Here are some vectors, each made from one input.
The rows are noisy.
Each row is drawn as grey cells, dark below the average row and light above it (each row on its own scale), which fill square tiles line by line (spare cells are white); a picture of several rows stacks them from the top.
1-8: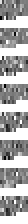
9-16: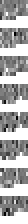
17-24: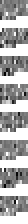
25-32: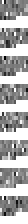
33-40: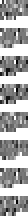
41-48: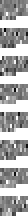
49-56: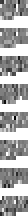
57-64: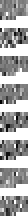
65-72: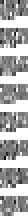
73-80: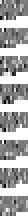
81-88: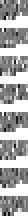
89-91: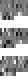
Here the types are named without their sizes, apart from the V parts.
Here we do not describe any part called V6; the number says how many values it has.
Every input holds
a value of V6, together with a list of points on a line.
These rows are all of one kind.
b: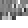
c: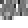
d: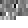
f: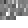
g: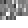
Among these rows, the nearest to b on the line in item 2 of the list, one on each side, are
d and g.
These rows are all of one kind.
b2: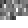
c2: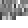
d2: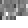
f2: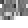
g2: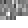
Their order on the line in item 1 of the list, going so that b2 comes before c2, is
b2, d2, f2, g2, c2.
